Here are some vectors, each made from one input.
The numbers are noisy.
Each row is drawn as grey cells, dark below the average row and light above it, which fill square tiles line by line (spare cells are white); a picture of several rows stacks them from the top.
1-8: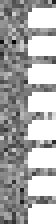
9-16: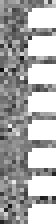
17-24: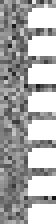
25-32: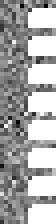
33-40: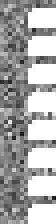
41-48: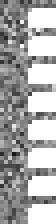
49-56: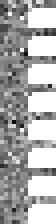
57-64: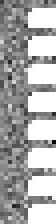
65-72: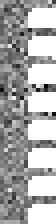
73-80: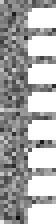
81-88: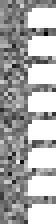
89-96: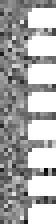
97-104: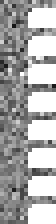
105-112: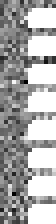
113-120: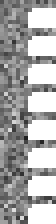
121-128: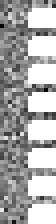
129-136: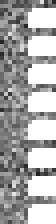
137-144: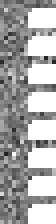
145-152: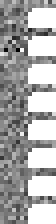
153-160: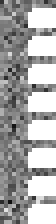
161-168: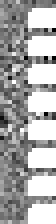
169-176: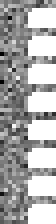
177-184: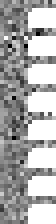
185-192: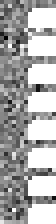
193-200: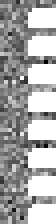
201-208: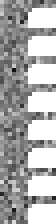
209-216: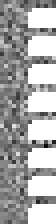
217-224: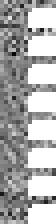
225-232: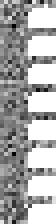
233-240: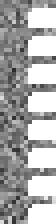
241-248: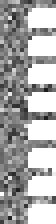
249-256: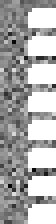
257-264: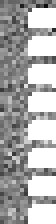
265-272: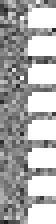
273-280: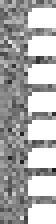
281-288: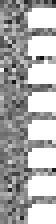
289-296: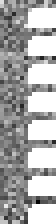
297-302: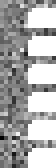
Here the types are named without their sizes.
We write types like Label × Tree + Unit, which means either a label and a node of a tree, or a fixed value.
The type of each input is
List(Line).
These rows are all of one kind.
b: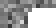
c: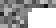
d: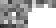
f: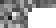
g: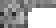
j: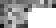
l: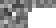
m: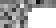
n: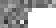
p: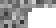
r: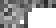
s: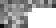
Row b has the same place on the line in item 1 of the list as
c, g, n and r.
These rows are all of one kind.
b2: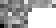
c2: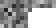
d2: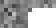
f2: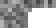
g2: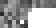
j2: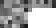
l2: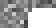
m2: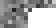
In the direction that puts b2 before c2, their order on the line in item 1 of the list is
b2, l2, g2, m2, f2, j2, d2, c2.
